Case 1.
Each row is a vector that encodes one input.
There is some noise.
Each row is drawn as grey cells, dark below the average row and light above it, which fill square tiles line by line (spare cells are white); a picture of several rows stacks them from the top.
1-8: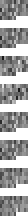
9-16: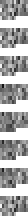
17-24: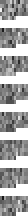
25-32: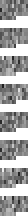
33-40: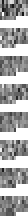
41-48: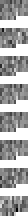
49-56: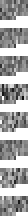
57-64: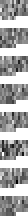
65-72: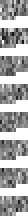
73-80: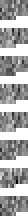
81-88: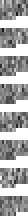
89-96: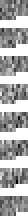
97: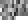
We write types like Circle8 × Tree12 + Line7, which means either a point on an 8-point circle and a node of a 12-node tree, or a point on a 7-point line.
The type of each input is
Bool × Bool × Bool + Unit.
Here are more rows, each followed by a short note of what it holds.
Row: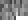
three true/false values
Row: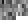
three true/false values
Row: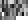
a fixed value
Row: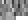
three true/false values
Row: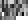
a fixed value
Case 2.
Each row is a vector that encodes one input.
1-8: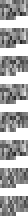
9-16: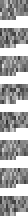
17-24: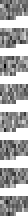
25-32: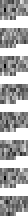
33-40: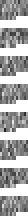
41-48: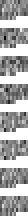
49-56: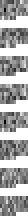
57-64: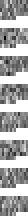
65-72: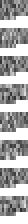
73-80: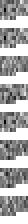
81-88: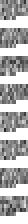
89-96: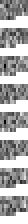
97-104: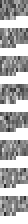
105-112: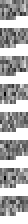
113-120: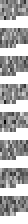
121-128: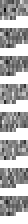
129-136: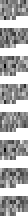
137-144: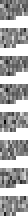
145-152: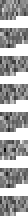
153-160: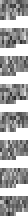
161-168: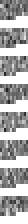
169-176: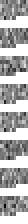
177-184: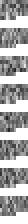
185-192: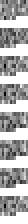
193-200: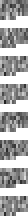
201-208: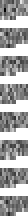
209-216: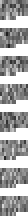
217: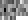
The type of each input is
Label8.
